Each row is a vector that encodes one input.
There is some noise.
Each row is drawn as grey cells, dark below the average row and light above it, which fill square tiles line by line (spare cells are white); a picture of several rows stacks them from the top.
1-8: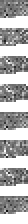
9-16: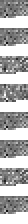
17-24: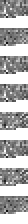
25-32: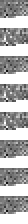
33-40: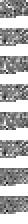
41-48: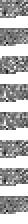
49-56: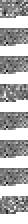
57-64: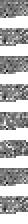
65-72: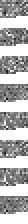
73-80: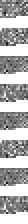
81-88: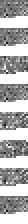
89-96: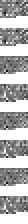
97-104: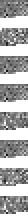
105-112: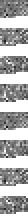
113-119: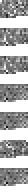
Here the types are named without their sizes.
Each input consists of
a label.
